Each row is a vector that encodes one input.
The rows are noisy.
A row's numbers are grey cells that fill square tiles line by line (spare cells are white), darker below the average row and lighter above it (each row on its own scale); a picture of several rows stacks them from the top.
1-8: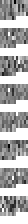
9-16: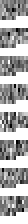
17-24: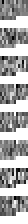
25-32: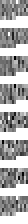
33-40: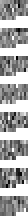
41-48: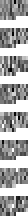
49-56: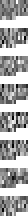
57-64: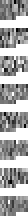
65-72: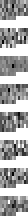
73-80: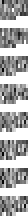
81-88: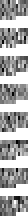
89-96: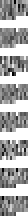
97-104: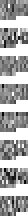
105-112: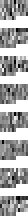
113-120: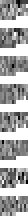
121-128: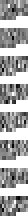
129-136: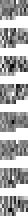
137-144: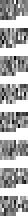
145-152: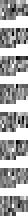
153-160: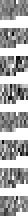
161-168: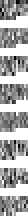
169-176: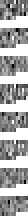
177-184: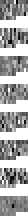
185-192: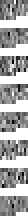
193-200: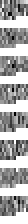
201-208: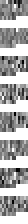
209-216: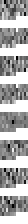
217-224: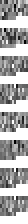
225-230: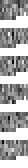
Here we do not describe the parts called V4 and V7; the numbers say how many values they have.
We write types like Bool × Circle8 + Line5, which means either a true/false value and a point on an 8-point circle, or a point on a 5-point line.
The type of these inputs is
(Bool × Bool × Bool × Bool + Unit) × V7 + Line5 × V4.
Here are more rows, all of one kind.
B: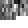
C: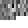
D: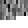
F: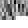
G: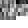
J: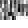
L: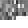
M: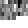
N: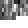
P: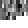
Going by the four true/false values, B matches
C, D, F and N.
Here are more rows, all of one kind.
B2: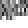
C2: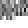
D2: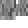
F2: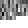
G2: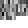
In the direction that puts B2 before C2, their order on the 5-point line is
F2, B2, C2, D2, G2.
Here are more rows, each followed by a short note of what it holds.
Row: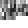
a value of V7
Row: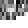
four true/false values and a value of V7
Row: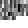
four true/false values and a value of V7
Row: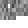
four true/false values and a value of V7
